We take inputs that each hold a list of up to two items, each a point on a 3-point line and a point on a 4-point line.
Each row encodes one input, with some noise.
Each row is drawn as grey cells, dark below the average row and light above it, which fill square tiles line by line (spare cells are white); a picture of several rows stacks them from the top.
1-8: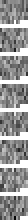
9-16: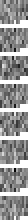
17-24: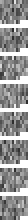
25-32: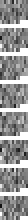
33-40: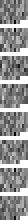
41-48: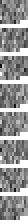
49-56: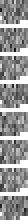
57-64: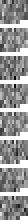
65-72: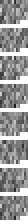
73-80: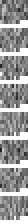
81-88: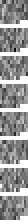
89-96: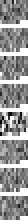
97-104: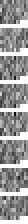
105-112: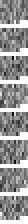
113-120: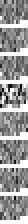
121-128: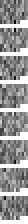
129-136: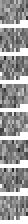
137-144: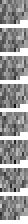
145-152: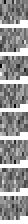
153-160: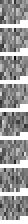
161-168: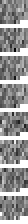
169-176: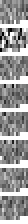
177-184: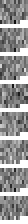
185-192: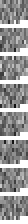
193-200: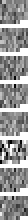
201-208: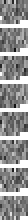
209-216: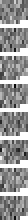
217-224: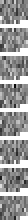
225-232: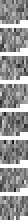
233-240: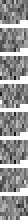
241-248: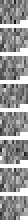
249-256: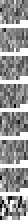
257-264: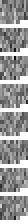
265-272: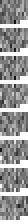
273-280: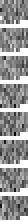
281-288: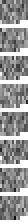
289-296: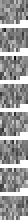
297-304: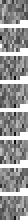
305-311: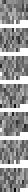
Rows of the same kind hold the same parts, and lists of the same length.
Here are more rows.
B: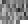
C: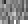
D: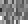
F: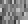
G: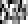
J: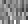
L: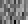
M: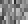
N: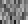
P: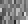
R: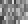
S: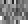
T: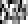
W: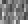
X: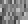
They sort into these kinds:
B, C, D, J, S, W
F, L, M, N, P, R, X
G, T

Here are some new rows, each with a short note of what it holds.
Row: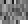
a list of two items
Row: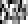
the empty list
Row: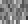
a list of two items
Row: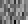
a list of one item
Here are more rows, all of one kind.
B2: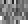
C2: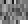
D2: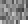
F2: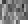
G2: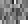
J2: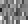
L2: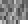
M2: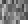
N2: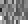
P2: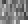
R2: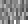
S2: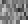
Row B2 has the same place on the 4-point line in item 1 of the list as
J2 and N2.
